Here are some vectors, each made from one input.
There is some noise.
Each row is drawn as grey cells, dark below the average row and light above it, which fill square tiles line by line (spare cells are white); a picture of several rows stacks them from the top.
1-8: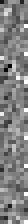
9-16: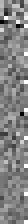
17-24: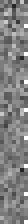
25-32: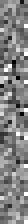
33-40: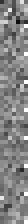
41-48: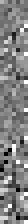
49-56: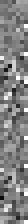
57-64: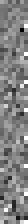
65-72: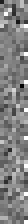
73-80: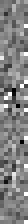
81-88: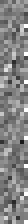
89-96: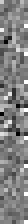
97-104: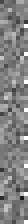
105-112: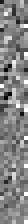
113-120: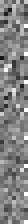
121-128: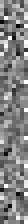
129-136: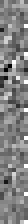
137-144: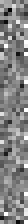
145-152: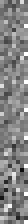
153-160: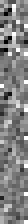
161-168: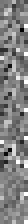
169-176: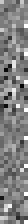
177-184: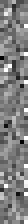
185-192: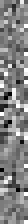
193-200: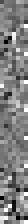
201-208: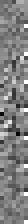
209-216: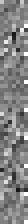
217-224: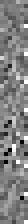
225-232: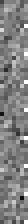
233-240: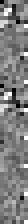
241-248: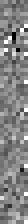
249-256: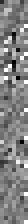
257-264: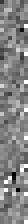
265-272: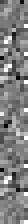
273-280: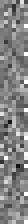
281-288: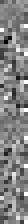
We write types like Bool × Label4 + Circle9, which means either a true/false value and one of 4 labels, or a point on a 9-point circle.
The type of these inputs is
List2(Line8).
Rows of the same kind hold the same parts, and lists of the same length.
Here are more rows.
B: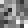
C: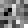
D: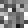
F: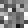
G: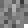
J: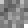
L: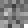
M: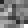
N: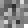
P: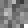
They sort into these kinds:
B, J, L, N, P
C, G, M
D, F

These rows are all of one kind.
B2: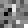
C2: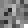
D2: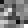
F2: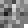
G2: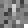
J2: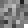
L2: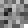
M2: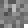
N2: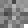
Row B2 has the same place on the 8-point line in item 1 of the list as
C2, D2 and M2.
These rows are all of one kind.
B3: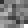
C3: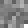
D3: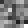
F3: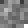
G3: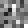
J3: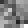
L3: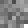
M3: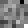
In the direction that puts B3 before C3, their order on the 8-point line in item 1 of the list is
M3, F3, G3, B3, D3, J3, L3, C3.
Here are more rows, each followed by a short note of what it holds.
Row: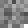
a list of two items
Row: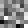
the empty list
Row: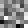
the empty list
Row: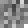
a list of one item
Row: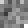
a list of one item
